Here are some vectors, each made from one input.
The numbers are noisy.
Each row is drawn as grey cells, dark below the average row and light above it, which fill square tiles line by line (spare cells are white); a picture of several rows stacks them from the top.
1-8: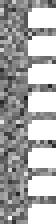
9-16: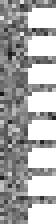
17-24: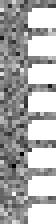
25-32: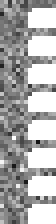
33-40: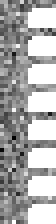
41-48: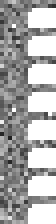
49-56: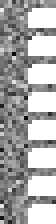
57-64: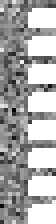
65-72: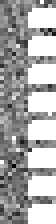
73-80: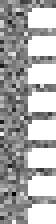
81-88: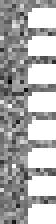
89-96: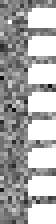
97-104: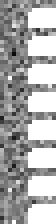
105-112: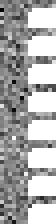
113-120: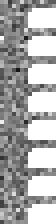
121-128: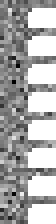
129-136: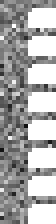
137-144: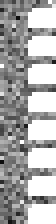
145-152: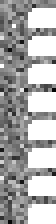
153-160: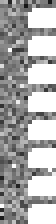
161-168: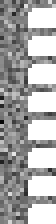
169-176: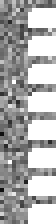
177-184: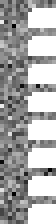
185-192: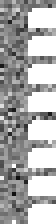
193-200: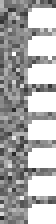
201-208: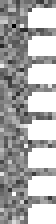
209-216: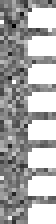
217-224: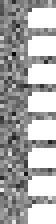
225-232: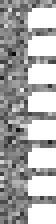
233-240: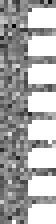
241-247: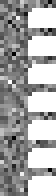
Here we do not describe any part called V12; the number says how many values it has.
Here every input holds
a point on a 5-point line, four true/false values and a value of V12.
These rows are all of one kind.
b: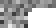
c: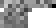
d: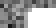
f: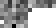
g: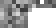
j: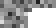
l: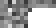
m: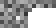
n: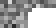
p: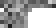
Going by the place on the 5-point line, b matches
f, l and m.
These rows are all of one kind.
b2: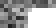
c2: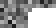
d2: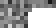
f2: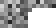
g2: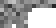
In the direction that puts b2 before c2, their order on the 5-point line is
d2, b2, c2, g2, f2.
